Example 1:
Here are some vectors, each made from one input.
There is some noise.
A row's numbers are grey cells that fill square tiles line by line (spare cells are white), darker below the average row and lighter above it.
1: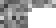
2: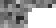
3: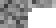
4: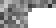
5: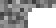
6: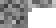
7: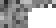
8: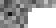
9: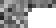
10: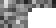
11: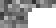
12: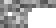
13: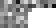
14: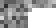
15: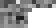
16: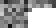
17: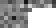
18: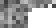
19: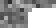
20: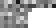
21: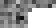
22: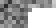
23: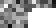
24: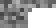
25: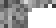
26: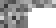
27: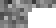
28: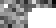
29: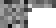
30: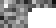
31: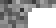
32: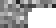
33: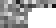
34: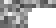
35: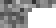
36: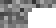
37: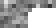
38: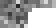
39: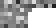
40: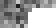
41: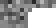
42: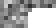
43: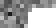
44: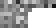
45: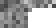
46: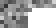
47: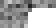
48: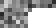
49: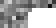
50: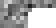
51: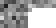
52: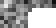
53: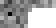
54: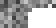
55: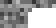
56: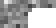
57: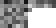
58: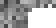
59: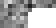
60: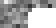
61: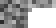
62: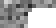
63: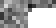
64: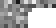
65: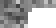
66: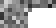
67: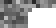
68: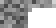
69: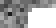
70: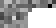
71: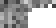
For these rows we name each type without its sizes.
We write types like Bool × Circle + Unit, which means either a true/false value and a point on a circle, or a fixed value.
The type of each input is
Bool × Line.
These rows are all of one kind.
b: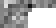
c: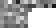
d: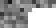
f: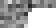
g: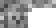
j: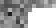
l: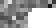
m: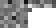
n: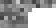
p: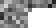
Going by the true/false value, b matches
c, f, l and p.
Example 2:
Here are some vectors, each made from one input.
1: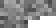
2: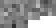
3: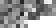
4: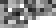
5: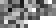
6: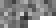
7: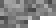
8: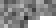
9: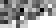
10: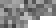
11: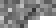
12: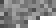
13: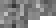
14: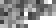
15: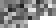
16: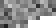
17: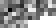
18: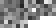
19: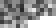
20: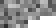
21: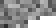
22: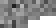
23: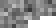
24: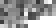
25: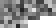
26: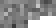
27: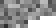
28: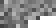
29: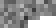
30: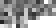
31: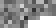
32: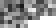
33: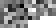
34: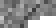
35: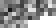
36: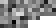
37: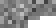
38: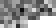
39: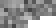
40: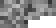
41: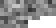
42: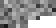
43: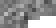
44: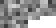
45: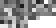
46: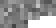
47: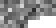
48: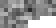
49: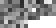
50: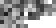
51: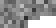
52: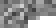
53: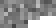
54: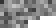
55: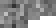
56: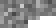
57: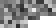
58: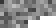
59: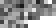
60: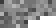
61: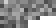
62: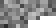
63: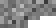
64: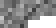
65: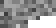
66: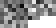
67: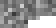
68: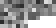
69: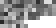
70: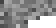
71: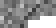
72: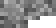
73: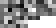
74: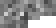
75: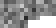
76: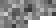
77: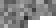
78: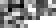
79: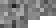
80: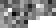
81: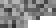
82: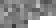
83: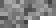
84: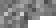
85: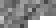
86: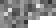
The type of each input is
Line6 + Line9.
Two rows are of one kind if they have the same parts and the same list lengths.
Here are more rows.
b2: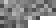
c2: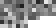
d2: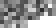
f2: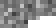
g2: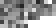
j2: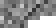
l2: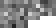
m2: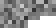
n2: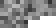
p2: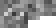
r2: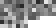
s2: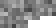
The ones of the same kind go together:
b2, f2, j2, l2, m2, n2, p2, s2
c2, d2, g2, r2

